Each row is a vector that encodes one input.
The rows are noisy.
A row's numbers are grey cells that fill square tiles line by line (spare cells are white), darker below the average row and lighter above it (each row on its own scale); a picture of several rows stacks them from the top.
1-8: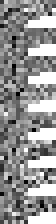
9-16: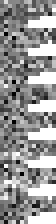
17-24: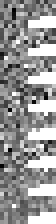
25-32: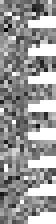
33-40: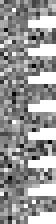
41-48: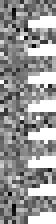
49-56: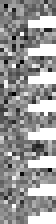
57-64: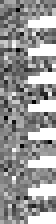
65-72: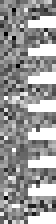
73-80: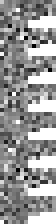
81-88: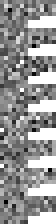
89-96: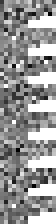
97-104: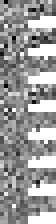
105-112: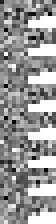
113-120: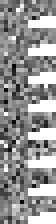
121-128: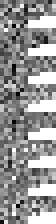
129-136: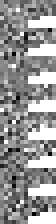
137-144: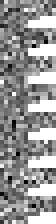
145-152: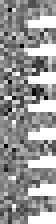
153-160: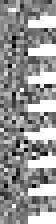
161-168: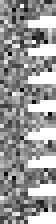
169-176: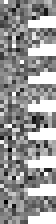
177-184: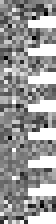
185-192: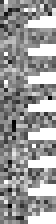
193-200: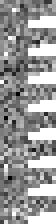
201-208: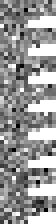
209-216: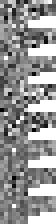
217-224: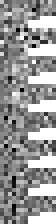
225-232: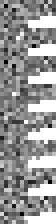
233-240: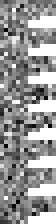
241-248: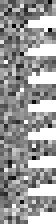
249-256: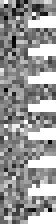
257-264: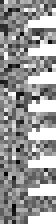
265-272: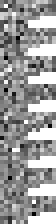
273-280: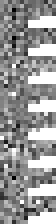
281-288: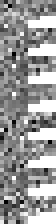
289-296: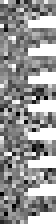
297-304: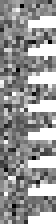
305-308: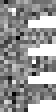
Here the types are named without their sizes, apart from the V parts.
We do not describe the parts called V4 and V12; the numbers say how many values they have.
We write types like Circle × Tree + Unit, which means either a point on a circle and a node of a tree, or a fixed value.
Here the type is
Bool × V4 + (Circle + Tree) × V12.
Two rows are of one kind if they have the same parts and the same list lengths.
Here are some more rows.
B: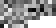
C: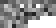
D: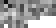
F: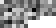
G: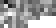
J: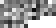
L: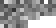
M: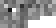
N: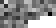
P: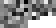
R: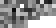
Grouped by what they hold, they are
B, D, F, G, J, M
C, L, N, P
R

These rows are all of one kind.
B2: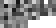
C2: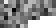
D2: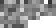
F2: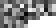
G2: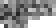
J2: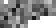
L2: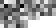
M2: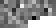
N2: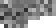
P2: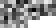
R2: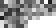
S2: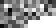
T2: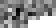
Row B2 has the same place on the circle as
N2 and R2.
